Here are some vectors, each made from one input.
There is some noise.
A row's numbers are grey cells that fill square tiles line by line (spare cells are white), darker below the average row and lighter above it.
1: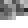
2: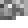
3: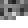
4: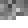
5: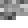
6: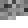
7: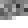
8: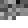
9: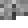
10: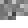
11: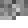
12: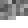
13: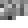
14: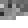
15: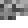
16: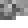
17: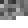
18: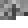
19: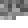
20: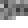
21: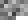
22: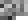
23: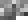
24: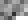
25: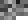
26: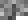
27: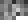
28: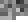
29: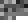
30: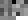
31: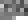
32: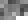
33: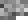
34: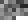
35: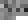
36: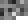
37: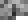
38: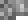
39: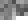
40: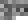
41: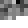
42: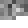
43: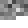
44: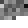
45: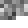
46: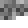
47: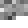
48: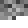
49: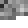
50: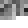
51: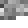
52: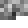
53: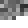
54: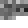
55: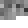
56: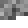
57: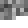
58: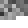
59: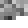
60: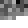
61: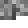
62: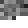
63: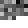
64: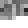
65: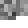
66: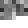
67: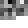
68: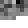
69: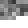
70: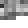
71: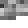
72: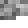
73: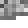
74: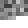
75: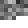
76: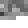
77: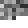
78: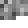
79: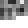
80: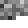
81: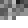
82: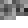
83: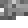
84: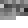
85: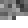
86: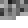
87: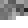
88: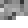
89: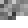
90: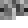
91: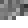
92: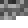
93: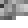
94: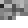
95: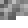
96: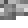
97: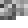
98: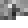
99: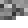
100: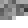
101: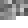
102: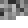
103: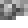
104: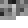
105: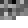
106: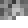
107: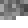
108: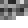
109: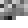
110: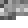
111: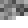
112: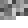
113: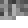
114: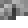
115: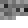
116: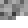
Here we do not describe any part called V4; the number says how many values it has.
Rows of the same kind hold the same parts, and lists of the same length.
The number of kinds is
2.
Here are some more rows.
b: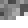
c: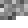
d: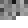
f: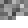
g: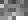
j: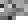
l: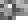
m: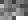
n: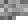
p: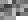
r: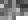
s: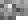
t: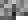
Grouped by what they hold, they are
b, d, g, m, p, r
c, f, j, l, n, s, t

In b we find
a node of an 8-node tree and a value of V4.
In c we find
a point on a 5-point line and a value of V4.
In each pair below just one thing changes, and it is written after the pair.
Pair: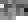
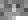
the value of V4
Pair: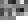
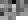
the value of V4
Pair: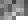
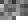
the value of V4
